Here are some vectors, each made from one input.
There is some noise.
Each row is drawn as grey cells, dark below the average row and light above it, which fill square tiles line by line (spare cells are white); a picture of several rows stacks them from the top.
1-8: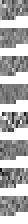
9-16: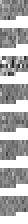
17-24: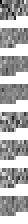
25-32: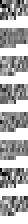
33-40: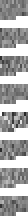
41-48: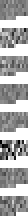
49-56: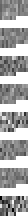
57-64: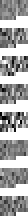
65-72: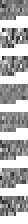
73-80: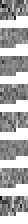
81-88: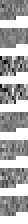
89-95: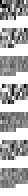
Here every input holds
a node of a 7-node tree and a true/false value, together with either a fixed value, or a node of a 7-node tree.
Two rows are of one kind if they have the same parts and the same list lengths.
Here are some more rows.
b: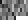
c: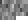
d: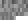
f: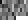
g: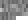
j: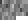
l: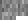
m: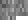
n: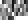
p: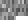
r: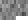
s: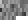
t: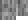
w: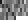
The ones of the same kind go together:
b, c, f, j, l, p, w
d, g, m, n, r, s, t

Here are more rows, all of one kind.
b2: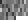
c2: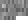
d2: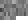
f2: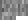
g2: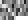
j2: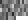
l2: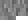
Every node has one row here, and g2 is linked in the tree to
d2 and l2.
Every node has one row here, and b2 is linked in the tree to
j2 and l2.
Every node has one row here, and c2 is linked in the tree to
f2 and l2.
